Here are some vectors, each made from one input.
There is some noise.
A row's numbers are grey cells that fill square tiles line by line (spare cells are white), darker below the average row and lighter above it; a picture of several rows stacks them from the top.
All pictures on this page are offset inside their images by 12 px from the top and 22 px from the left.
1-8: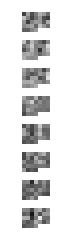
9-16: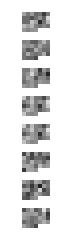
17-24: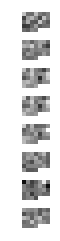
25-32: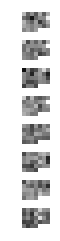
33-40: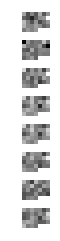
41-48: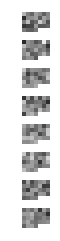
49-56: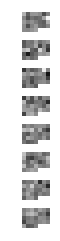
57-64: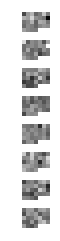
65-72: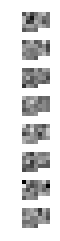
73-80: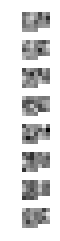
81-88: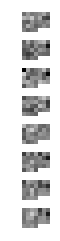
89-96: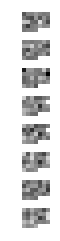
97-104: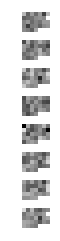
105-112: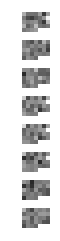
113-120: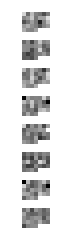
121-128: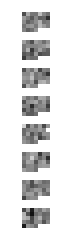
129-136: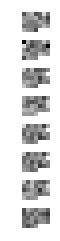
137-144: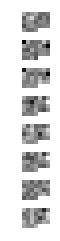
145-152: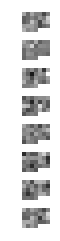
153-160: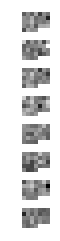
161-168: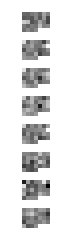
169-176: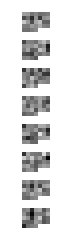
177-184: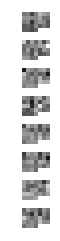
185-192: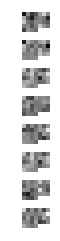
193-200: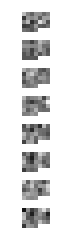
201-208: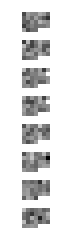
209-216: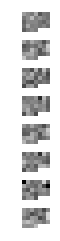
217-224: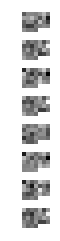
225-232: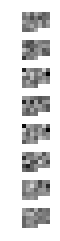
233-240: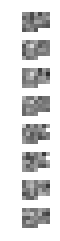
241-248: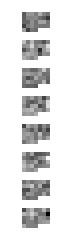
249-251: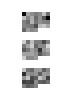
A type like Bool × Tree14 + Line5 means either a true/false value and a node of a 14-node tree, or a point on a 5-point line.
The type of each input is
(Bool × Bool × Bool + Unit) × Circle6 × Circle6.
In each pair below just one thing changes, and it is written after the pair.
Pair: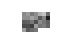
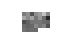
one of the three true/false values
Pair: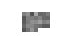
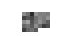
the place on one of the two 6-point circles
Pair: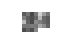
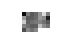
one of the three true/false values
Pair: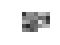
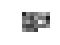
the place on one of the two 6-point circles
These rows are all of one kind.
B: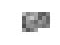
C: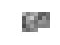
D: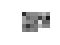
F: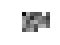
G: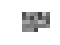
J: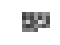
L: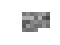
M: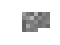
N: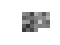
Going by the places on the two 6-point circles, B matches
C, L and M.
